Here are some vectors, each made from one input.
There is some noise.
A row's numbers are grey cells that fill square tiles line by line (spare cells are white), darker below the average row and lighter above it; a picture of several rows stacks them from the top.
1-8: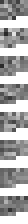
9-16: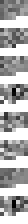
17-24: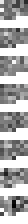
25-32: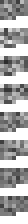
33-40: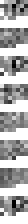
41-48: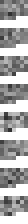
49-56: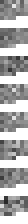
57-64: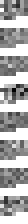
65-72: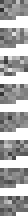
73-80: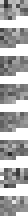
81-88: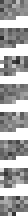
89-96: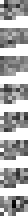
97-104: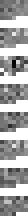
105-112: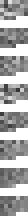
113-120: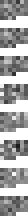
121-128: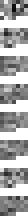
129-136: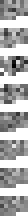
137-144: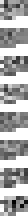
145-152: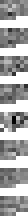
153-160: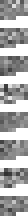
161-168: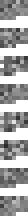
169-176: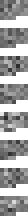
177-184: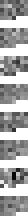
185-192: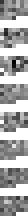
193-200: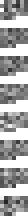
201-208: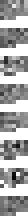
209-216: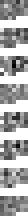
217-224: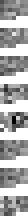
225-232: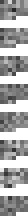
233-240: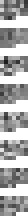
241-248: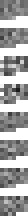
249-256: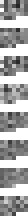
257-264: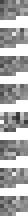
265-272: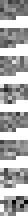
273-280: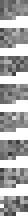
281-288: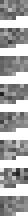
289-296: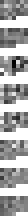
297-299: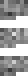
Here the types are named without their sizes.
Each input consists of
a true/false value, together with a list of points on a line.
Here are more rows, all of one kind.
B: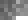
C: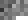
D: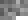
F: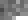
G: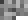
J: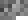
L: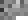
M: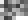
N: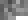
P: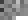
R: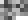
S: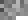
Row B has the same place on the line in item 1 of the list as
F, M and N.
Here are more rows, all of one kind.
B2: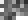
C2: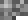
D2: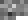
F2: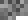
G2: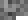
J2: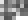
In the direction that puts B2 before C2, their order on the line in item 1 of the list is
D2, J2, G2, B2, F2, C2.
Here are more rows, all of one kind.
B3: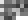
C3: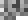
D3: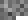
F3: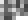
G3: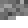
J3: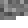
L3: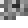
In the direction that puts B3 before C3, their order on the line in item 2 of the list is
B3, G3, F3, C3, L3, D3, J3.
